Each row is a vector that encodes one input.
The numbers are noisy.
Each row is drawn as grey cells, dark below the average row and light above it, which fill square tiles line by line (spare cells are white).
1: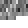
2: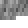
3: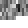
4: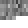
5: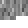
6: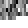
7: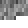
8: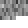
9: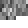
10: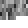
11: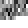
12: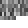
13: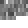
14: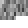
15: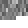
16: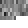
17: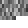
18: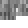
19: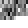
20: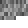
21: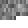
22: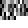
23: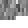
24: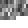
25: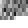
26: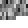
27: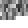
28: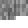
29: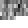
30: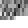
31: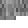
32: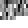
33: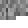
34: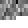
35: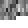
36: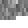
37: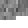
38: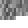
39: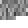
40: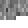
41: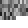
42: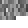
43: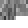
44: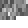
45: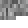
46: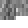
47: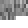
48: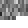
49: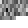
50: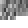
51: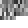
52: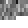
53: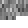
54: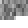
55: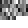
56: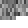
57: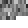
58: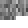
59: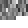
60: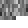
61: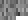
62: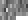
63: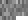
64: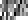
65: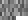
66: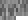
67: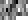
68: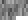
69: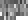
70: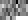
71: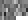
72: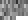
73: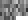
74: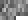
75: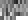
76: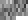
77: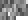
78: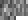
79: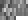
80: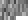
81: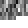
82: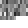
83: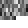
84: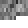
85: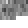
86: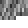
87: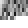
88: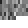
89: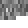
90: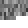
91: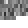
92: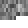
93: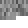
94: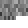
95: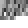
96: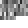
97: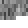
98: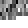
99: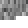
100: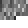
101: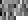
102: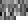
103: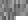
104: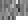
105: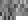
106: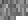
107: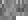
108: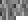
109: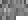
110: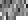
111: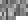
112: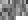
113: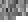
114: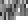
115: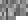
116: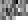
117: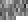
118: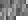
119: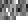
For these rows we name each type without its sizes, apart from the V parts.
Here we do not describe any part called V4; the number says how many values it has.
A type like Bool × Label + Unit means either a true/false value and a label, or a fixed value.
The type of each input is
(Bool × Bool × Bool + Line) × Circle × V4.
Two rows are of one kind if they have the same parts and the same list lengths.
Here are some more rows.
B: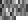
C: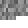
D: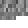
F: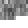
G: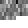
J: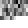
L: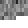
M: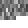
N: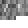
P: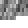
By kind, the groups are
B, F, M, P
C, D, G, J, L, N

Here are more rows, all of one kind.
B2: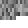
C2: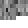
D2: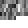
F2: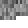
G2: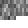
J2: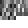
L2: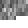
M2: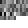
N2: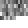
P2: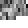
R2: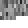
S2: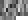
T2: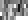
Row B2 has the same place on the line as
C2, J2 and S2.
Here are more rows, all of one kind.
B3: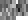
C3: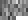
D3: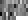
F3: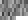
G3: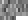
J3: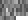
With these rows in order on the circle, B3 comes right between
C3 and J3.
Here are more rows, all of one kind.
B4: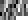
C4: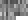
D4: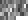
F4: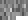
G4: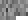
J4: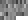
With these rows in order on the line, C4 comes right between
G4 and J4.
